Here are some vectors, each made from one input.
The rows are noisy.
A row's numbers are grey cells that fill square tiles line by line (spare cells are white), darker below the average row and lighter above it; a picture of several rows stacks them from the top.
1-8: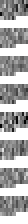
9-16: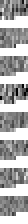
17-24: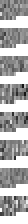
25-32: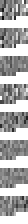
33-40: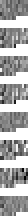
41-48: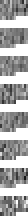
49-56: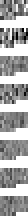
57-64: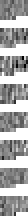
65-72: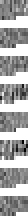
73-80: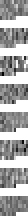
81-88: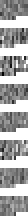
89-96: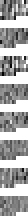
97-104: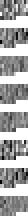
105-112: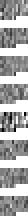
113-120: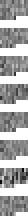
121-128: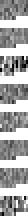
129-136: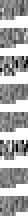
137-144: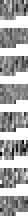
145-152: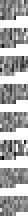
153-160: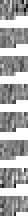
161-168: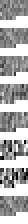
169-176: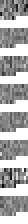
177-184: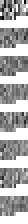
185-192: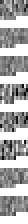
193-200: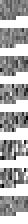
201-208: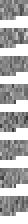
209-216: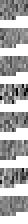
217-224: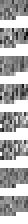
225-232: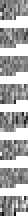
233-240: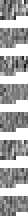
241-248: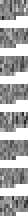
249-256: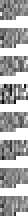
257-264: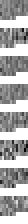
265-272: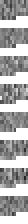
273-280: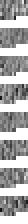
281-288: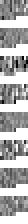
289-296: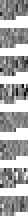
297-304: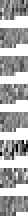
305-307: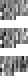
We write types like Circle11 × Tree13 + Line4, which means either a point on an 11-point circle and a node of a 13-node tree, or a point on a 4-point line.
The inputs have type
Circle14.
